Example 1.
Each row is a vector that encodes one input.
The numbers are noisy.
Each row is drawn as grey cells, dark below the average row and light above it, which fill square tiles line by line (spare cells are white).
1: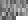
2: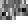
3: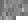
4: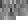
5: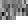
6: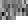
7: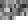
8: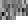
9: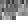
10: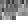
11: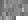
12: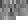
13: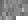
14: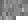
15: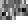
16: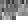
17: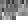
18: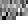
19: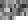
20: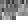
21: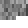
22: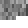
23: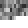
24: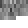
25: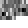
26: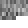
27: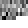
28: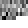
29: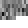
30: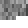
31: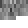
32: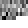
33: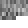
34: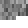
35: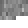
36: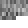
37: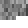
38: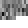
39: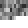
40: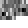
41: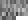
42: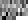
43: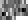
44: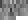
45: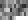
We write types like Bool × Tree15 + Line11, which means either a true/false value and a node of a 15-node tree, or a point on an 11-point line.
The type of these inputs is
Tree9.
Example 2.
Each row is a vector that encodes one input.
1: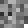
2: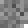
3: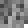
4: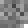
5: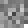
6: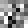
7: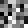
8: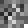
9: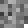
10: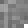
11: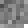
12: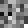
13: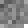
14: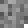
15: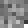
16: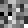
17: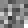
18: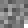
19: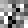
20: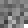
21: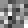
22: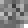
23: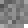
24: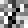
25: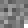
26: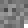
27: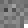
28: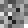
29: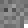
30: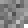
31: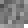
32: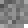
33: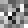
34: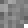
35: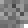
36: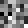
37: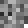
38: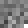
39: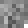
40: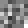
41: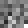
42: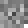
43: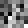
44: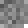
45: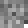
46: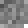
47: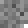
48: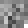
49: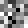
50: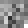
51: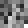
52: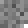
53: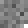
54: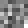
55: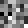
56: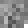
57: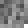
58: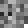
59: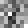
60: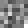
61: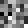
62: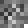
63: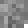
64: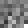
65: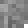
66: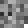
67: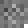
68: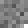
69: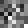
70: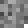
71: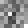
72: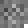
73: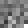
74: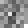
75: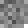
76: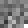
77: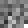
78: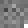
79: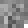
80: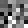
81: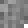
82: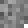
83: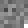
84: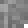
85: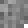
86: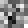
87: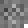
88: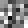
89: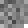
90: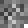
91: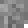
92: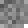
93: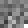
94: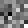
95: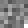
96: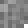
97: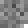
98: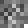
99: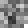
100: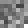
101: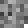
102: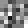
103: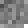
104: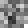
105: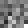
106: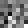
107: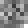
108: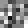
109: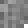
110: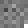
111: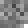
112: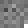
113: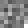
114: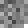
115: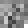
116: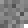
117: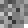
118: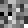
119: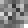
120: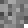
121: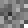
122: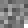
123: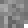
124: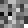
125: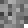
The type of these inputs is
Label7.
